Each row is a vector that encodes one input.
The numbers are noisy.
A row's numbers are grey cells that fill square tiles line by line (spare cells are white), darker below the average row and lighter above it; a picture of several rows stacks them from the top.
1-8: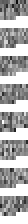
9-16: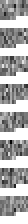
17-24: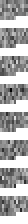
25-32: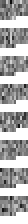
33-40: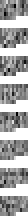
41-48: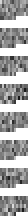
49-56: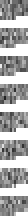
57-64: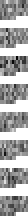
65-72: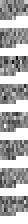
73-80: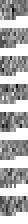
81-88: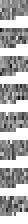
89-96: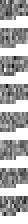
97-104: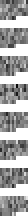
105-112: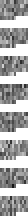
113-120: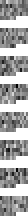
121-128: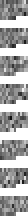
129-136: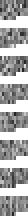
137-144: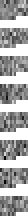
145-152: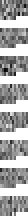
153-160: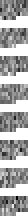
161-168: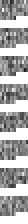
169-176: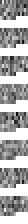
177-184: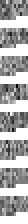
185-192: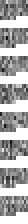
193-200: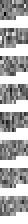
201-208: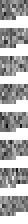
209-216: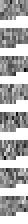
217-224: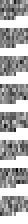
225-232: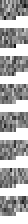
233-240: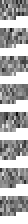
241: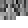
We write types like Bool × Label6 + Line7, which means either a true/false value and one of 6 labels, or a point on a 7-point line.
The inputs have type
Bool × (Line10 + Tree7) × Tree9 + Circle8.
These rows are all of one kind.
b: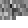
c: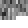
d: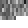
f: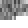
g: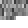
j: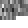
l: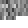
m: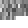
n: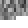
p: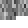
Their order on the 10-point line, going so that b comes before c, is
j, m, l, p, b, f, c, n, g, d.
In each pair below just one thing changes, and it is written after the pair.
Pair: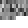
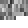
the true/false value
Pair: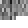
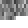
the true/false value
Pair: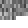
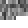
the true/false value
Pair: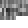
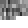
the place on the 10-point line
